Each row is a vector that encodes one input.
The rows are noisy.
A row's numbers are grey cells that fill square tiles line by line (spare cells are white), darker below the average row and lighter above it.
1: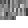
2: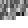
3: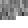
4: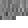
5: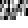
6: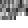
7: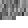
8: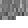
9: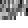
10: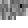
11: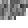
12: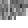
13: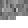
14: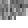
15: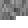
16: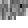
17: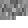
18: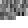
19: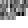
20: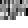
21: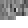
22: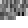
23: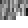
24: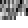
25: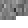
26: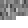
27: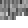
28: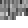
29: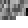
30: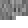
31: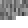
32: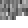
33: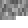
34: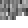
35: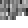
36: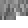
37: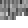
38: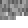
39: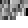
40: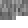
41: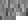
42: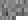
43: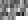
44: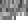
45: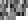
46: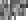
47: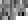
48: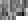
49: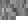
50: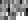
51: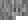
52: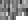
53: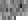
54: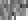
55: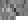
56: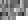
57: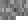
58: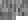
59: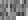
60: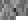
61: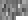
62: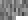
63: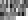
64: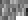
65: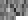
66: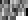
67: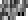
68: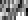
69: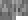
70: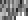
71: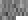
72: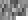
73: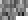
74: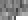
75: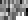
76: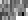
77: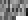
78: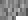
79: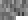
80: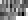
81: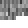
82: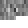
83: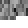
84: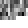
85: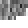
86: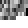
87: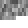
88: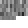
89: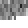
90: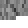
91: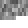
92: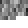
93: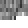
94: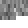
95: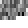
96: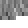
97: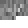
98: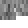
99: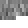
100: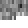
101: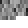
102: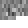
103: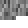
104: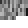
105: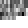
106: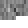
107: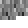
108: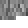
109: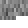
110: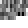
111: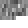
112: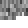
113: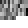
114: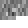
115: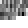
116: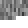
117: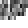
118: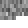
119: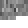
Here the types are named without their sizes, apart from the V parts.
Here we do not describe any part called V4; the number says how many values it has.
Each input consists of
a point on a line, together with either a true/false value and a value of V4, or a list of points on a circle.
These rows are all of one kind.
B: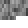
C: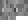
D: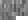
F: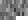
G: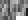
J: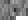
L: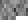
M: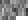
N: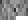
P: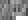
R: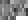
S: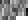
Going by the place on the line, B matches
M and S.
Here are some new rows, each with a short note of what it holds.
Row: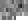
a point on a line, a true/false value and a value of V4
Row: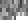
a point on a line, a true/false value and a value of V4
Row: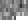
a point on a line, a true/false value and a value of V4
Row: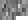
a point on a line, together with the empty list
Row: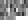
a point on a line, together with a list of one item
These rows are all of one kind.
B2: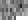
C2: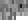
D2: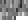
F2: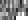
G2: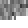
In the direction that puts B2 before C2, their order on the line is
F2, D2, B2, C2, G2.
